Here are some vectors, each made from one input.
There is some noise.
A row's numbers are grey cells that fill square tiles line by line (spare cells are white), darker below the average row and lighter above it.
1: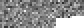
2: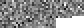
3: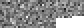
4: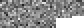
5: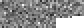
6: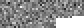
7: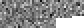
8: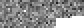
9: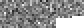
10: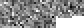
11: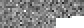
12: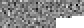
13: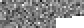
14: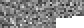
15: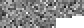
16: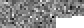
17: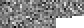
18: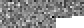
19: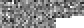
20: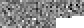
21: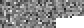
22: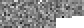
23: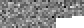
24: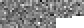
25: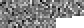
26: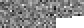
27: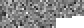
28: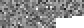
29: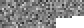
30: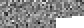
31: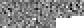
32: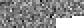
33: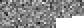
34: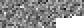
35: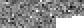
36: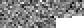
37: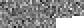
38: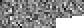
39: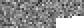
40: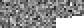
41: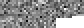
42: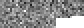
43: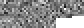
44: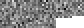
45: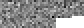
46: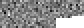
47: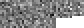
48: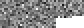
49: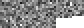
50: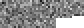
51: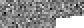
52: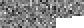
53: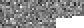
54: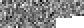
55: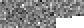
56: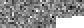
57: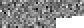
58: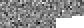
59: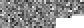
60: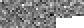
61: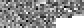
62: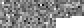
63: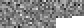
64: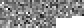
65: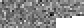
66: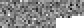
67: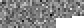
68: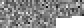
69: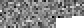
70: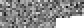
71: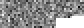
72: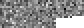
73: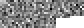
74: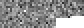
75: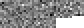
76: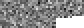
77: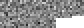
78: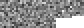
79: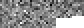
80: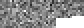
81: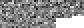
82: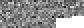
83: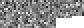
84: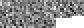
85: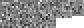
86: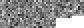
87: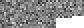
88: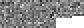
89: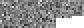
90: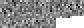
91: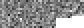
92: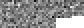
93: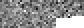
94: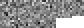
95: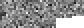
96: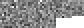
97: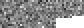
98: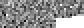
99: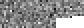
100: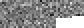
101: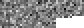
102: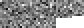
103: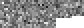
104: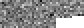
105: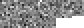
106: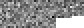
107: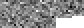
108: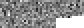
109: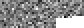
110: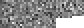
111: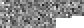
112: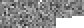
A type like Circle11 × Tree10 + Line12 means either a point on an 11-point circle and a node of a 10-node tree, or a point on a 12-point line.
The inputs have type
Bool × Line6 + Label11.
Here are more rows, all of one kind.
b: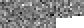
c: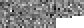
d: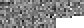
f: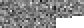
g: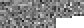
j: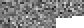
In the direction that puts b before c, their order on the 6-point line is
d, g, j, b, c, f.
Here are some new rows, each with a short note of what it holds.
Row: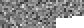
a point on a 6-point line and a true/false value
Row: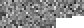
one of 11 labels
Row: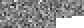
one of 11 labels
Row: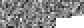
one of 11 labels
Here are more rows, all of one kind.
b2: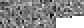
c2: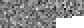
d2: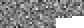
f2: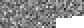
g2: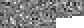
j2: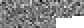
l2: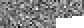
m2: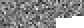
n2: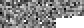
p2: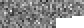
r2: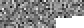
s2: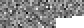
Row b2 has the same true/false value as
j2 and p2.
